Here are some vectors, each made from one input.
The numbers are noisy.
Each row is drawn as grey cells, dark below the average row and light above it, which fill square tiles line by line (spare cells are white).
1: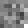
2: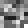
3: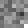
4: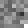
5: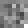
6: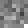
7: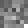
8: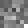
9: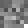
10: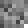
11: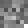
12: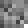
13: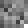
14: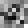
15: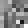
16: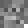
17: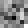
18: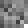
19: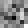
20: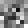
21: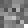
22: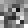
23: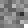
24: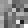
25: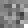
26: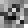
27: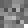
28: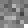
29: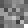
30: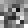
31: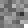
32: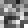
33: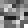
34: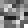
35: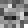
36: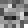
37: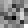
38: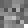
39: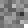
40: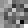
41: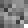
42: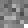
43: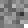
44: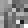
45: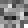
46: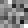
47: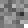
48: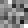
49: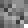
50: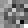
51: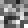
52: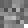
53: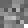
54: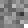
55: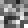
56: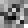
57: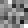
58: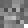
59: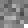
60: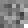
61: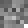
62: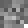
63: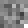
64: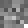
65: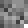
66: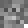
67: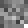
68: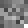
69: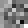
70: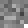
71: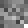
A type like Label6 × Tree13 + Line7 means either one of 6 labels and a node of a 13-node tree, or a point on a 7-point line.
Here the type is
Circle6 + Line3 × Line3.
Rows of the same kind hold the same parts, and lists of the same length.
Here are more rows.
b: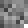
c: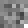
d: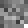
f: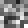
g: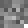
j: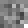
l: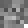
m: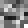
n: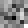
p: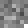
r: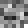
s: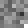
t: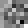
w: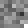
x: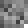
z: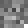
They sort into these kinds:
b, c, d, g, j, l, p, s, w, x, z
f, m, n, r, t

